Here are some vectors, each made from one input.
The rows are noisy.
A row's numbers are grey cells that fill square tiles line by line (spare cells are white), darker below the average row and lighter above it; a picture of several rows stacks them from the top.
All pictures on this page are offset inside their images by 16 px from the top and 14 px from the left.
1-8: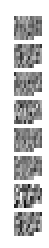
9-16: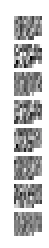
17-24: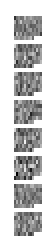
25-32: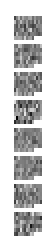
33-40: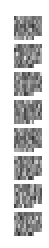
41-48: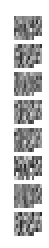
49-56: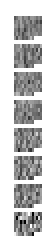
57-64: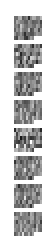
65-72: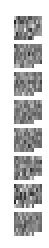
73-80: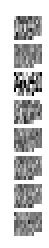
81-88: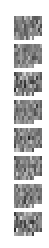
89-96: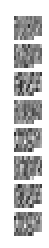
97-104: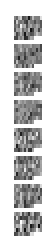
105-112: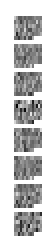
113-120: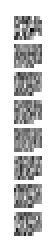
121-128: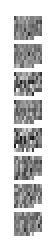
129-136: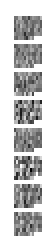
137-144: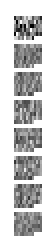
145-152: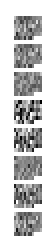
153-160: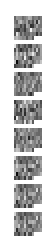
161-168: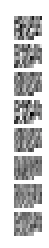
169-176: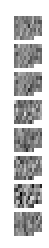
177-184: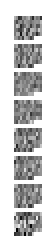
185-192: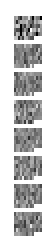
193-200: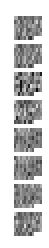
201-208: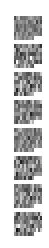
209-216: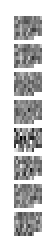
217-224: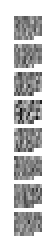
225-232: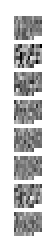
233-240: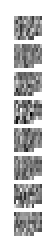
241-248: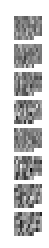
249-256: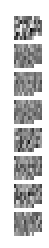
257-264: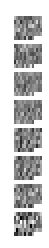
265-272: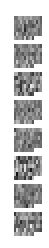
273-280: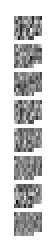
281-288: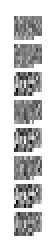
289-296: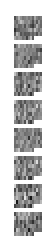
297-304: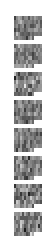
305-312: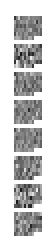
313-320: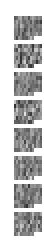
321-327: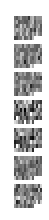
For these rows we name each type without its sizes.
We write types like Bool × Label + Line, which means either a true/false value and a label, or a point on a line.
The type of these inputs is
Bool × Line × Line + Tree + Unit.
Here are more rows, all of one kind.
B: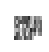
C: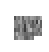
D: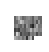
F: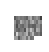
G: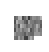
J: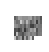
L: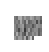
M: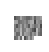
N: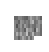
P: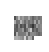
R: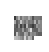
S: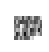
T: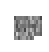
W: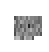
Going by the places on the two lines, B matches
F, N and T.
